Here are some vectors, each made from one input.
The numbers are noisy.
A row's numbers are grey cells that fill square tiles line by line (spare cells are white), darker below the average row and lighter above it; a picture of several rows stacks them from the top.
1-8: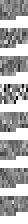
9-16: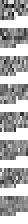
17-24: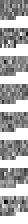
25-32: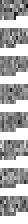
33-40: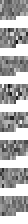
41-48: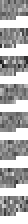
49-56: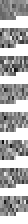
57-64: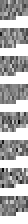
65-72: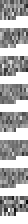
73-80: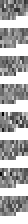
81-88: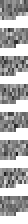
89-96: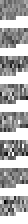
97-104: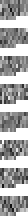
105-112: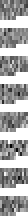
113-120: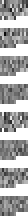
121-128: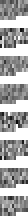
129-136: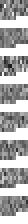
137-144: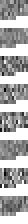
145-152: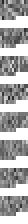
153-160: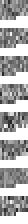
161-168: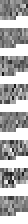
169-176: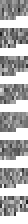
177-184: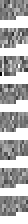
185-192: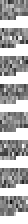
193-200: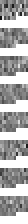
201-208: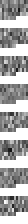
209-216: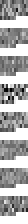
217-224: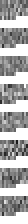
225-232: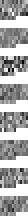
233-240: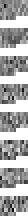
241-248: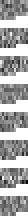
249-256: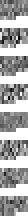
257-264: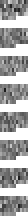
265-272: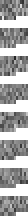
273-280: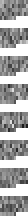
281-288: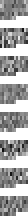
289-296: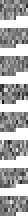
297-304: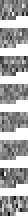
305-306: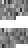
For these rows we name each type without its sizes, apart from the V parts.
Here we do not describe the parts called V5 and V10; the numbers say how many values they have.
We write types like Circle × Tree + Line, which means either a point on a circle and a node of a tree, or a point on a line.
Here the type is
(Bool × Circle + Unit) × V5 × V10 + Label.
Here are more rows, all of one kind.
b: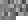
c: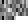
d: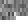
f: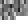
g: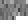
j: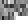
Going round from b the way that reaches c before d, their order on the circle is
b, f, g, c, d, j.
